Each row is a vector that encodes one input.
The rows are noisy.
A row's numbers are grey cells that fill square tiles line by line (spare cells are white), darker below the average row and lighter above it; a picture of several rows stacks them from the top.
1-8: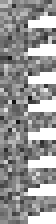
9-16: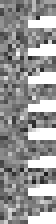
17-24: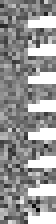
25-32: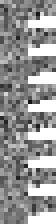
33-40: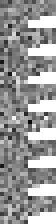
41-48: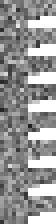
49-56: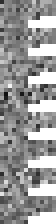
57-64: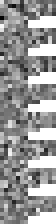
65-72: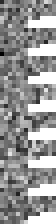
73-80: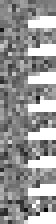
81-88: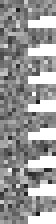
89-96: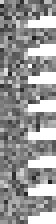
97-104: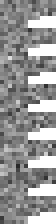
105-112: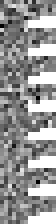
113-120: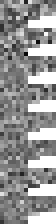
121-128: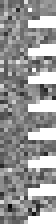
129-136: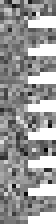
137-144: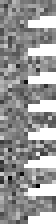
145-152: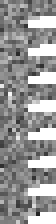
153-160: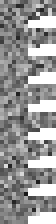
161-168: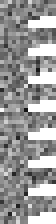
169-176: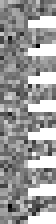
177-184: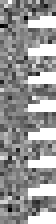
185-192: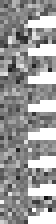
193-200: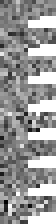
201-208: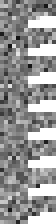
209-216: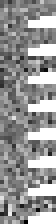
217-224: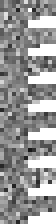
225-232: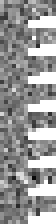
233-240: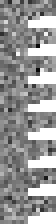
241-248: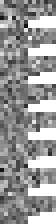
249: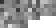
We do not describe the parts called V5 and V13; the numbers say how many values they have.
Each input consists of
either a point on an 8-point circle, or a point on a 6-point line and a value of V5, or a value of V13.
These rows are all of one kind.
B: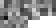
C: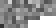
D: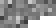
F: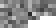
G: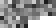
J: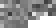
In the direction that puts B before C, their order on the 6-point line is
B, D, C, G, J, F.
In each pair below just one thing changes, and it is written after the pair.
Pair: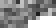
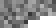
the value of V5
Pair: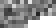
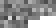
the value of V5
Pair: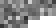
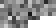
the place on the 6-point line
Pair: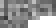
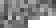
the value of V5
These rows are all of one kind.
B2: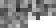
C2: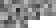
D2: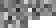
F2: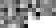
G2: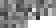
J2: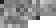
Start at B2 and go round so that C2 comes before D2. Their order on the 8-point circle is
B2, G2, C2, D2, J2, F2.
